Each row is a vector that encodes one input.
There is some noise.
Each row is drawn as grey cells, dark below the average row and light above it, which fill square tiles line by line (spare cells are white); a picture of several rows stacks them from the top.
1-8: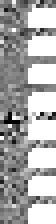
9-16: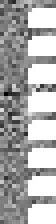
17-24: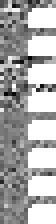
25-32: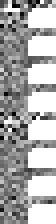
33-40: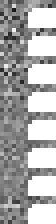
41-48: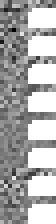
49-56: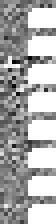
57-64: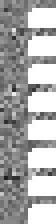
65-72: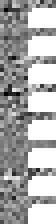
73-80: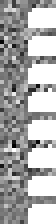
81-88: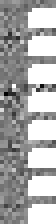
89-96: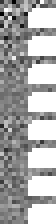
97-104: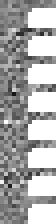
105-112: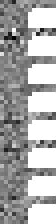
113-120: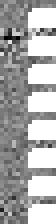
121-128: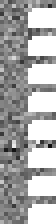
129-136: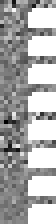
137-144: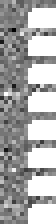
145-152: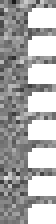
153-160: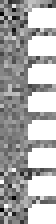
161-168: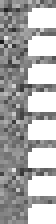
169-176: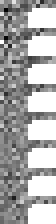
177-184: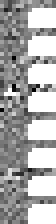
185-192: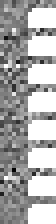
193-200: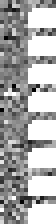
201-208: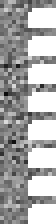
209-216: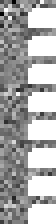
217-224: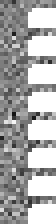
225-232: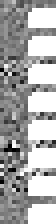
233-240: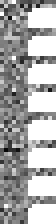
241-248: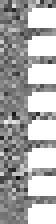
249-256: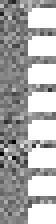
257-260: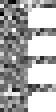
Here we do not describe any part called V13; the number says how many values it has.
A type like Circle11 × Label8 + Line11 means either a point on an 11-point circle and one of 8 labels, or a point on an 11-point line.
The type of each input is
Bool × (Tree8 + V13) + Line10.
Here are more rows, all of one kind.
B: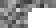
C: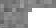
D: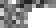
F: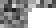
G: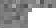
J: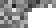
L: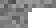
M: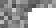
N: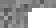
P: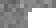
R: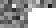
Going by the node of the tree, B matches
J, M and N.
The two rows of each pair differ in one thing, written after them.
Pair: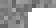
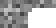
the true/false value
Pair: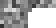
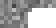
the true/false value
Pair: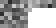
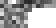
the value of V13
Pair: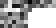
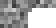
the value of V13
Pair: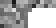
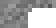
the value of V13
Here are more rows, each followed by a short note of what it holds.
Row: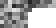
a true/false value and a value of V13
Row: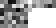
a true/false value and a value of V13
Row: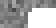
a point on a 10-point line
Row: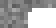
a node of an 8-node tree and a true/false value
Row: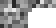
a true/false value and a value of V13
